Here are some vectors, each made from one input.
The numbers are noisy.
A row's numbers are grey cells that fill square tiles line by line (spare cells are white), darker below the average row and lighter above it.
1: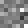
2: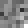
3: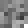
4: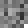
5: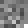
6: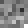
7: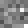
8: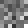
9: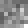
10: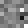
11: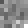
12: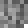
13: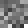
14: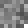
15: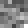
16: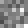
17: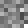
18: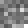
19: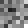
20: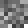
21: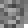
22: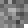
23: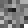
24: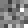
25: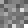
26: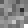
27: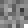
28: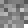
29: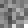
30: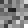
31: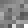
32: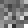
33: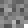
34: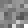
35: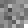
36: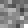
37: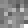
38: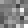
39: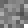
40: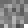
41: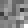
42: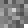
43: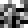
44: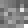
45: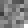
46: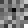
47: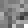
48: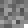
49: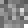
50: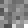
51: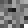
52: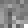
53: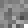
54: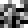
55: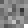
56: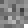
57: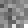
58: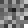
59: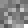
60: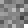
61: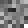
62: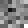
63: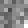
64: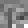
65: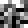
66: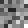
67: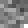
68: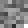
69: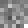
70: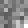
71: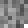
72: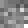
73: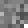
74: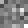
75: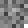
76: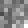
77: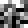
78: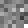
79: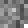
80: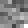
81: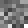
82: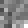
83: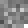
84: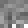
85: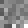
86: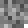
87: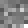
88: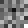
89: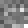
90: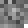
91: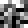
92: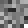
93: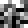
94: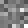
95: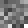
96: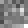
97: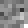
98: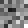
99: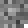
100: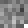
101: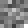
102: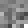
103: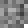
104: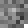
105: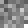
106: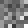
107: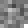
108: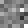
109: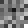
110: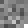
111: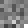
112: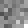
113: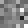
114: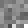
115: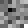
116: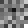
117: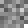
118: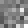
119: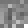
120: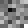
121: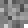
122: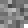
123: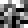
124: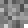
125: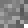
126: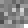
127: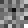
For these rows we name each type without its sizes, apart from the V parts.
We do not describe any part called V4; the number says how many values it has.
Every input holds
a list of items, each a true/false value and a value of V4.
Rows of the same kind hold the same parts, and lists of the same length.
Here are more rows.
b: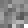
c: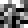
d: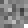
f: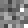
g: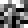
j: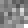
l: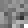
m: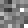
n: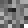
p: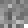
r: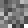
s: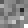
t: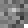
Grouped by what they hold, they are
b, d, l, p, s, t
c, g
f, m, n, r
j

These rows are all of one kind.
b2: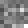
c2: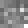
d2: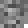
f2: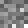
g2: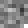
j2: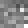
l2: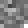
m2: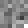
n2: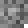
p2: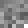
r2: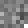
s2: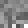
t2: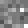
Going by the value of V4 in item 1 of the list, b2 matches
c2, f2, j2 and t2.
